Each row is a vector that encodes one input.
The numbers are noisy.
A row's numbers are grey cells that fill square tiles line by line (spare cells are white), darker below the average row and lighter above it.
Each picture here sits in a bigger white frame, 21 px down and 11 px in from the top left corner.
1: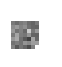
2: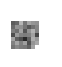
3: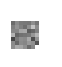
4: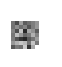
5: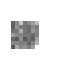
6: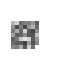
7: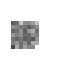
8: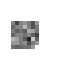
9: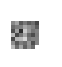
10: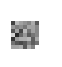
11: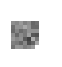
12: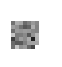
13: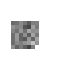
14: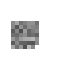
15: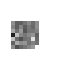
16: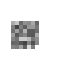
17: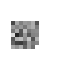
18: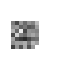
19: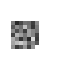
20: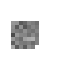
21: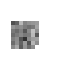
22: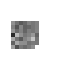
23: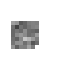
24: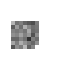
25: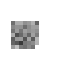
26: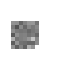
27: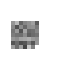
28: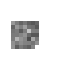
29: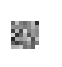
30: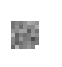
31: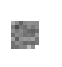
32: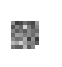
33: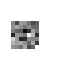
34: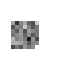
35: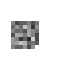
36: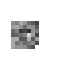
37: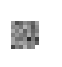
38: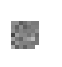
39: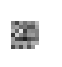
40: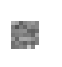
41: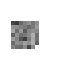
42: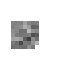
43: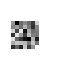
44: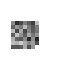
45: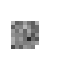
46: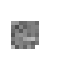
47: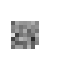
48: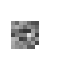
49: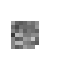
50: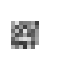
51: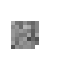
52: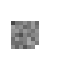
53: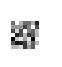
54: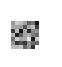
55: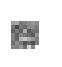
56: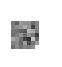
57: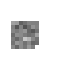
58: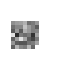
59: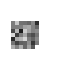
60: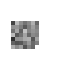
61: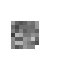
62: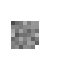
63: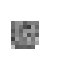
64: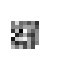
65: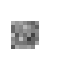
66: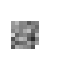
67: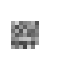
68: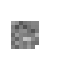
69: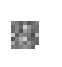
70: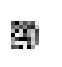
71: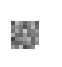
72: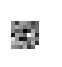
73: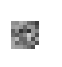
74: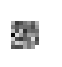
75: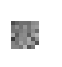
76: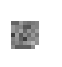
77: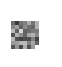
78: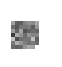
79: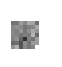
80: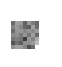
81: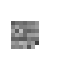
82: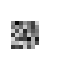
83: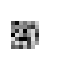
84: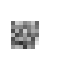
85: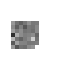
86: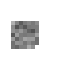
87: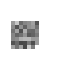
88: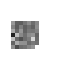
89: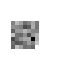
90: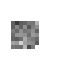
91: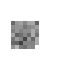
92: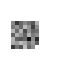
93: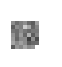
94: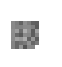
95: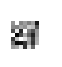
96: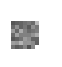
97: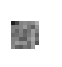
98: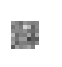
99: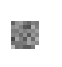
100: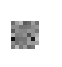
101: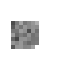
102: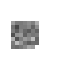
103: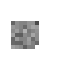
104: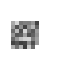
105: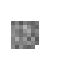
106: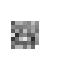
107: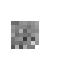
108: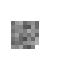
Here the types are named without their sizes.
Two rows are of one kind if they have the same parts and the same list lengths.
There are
4 kinds of row.
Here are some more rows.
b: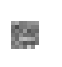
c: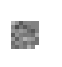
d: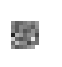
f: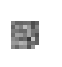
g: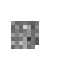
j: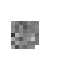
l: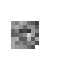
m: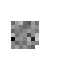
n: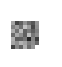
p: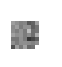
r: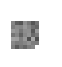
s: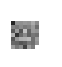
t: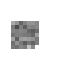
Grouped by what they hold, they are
b, c, d, j, t
f, g, n, p, r
l
m, s

